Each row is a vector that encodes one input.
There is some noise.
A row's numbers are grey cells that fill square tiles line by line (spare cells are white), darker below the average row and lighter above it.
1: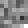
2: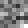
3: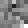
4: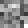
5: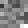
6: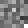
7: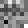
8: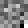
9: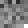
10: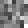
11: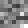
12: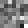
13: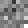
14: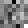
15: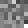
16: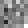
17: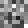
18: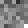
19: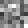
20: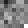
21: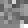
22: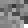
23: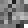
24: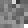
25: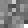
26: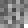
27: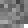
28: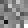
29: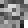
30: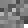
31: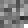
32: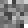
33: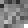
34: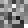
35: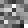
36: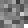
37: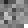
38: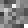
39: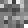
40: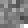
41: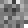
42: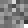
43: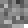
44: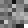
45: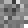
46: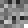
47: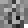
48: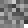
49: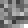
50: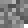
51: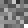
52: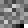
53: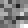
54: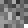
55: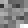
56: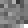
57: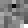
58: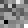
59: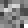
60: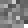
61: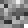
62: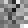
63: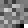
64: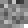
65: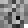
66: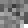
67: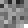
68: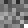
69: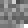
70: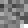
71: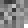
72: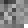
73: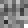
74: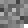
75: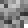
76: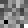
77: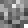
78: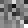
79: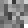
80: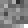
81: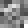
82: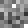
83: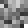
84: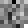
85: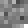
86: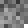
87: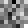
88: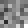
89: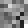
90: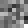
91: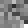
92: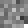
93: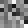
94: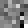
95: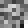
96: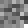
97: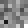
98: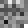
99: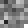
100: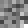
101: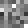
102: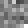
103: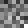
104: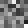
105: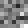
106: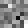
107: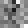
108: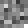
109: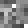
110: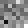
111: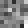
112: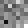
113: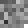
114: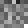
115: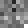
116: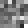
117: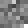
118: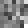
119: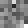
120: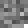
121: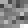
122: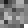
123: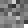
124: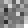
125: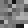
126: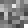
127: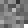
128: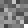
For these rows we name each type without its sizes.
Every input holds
a point on a line, together with either a point on a circle and a true/false value, or a point on each of two lines.
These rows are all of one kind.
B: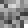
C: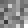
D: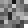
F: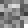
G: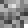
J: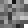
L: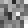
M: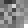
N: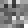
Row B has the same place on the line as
G and L.
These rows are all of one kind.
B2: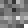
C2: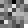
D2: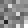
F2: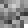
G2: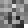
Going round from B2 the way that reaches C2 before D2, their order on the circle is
B2, C2, G2, F2, D2.
